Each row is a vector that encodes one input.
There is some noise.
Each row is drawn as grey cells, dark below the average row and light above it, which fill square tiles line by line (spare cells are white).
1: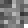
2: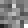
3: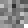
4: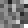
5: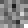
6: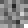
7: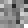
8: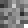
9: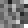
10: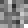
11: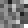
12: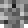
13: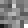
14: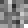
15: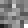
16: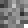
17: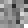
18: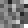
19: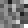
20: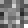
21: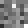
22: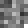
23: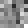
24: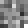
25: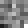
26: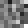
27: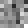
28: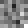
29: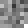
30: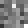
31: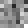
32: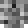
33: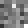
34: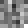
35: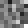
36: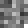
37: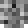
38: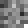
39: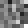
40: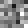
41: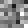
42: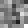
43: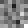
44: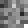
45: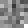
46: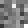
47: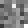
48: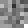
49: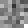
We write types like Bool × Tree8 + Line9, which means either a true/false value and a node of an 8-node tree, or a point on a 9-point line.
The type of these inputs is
Bool × (Circle6 + Unit).
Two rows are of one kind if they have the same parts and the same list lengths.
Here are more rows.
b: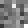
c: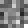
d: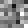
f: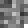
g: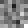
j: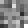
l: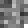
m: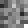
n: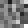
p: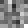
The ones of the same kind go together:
b, c, d, f, g, j, l, m, p
n

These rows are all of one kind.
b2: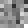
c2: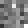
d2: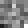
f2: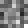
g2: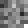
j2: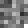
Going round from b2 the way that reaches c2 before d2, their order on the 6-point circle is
b2, f2, j2, g2, c2, d2.
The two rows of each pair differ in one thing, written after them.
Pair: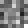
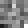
the place on the 6-point circle
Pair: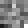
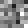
the true/false value
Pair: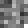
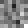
the true/false value
